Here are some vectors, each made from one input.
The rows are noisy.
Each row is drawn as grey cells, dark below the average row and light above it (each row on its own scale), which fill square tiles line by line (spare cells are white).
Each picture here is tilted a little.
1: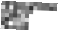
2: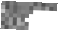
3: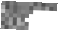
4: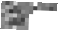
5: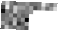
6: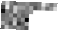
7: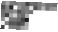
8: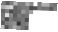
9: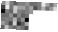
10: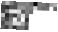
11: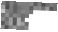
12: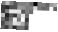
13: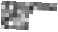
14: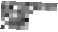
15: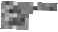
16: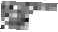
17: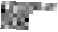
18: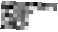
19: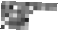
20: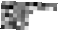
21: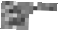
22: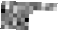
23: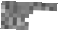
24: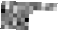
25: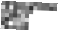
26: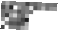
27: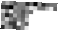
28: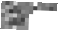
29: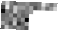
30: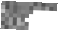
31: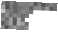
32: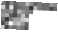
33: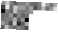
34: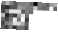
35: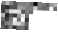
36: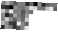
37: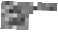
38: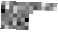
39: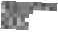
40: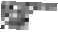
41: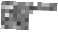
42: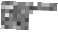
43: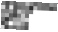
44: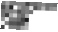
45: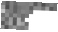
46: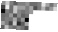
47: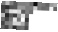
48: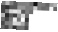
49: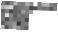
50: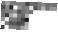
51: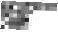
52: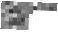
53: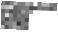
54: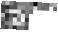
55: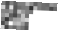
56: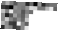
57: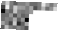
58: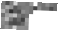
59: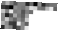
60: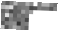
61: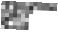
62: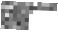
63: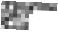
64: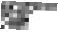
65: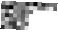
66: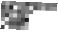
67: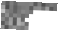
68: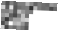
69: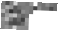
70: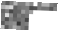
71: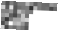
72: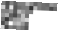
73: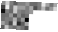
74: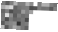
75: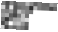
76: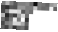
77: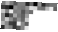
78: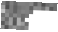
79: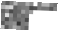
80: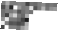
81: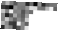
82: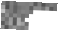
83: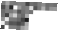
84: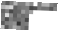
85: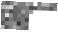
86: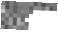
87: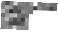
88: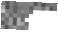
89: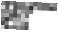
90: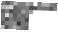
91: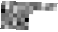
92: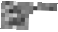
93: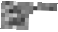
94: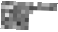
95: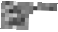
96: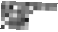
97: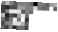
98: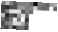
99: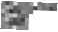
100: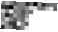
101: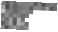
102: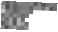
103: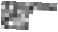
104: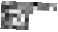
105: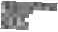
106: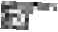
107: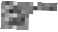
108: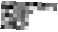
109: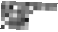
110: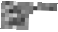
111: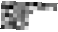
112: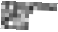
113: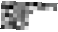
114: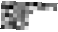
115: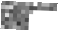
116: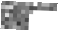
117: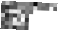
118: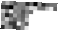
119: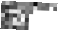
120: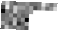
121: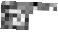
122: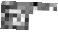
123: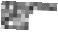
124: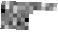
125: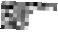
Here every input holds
three true/false values.
